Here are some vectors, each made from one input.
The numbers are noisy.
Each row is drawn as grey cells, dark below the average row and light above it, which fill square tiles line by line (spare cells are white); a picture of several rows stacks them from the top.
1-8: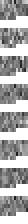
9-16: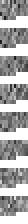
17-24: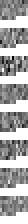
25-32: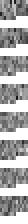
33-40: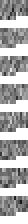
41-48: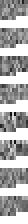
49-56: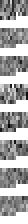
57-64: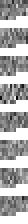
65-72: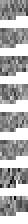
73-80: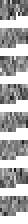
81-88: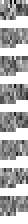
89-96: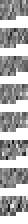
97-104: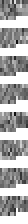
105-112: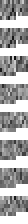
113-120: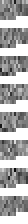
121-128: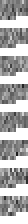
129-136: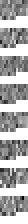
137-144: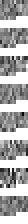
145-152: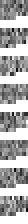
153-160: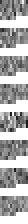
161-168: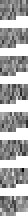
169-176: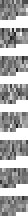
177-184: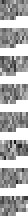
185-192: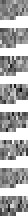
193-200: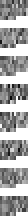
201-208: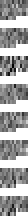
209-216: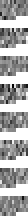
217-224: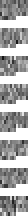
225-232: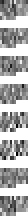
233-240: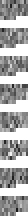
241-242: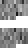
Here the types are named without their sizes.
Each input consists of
either a point on a circle, or a fixed value.
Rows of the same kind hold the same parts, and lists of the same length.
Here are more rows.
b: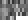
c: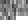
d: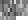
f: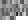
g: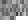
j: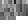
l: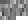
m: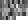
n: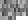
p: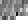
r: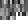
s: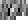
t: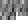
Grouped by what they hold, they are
b, c, d, f, g, j, l, m, n, p, r, t
s

